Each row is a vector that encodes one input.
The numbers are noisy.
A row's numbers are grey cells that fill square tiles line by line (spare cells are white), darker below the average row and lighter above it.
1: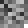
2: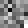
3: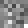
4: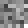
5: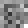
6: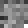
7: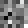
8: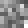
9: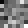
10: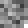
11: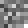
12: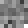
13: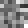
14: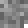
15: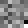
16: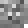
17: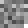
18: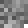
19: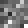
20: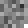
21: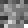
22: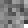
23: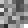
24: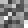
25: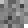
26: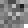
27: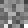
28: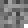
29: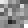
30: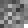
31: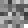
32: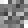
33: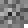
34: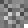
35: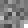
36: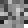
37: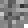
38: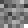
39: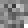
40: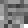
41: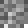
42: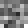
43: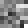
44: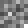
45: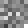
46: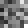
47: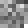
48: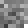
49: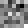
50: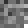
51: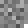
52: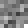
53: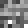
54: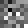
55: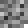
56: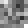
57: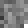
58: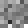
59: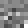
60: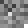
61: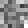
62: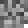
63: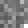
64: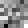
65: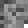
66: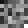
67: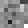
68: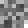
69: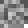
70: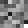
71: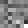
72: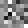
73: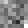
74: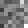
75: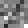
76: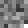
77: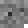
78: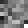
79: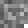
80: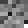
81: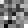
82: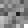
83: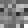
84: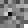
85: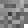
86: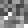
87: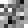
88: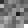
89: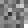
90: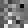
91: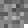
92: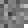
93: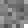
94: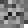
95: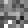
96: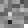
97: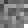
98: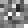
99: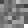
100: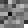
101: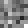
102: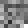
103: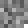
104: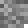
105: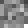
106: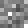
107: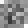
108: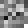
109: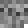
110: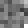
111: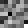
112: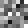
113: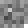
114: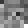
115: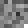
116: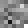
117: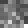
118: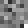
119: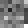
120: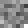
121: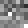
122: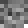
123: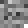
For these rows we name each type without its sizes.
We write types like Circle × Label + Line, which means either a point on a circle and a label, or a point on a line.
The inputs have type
(Label + Tree) × Line.
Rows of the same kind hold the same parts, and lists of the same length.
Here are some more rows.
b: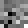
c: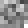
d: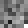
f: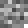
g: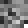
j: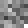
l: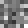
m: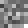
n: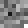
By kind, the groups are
b, c, d, g, j, l, n
f, m

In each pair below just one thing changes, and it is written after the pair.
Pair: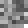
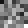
the place on the line
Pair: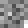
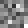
the place on the line
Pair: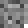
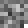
the place on the line
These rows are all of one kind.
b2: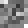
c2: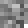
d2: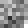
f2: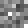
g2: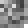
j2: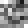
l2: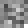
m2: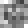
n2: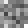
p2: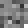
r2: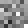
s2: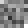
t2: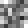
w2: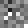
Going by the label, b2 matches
j2, m2, n2 and t2.
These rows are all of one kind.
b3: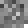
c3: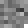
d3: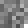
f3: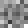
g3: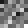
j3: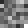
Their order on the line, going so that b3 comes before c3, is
d3, b3, c3, f3, g3, j3.
